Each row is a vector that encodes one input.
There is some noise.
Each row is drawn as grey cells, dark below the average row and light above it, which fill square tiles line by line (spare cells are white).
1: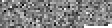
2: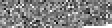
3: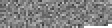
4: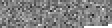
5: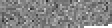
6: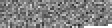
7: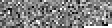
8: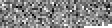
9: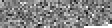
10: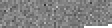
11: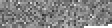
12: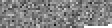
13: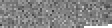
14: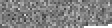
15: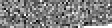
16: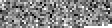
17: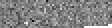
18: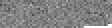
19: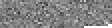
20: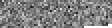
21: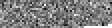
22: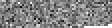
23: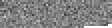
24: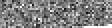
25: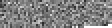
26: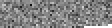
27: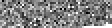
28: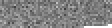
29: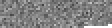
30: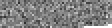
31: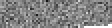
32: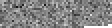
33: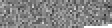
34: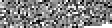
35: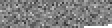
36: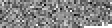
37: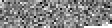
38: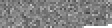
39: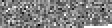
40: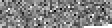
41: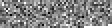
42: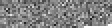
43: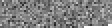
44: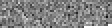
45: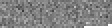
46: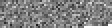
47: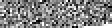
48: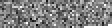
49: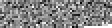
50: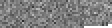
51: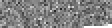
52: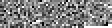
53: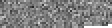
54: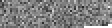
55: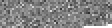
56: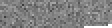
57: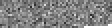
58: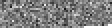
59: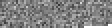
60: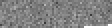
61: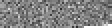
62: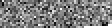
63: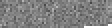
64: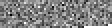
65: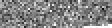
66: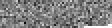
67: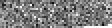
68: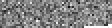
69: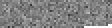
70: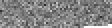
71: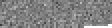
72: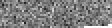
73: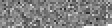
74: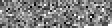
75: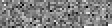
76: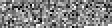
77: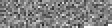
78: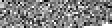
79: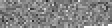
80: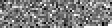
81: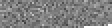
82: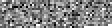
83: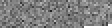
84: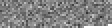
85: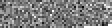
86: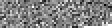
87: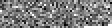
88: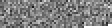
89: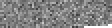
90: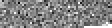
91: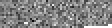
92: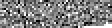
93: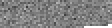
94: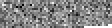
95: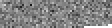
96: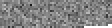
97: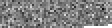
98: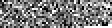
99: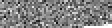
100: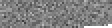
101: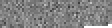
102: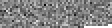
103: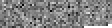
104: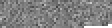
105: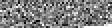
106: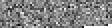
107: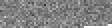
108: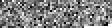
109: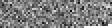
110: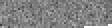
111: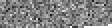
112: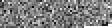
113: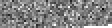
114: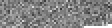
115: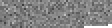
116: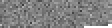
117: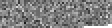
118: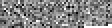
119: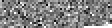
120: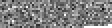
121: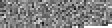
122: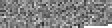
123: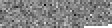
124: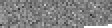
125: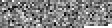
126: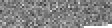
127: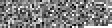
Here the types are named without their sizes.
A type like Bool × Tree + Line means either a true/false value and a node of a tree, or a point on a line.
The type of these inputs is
Bool × Bool × Bool × Bool + Circle.
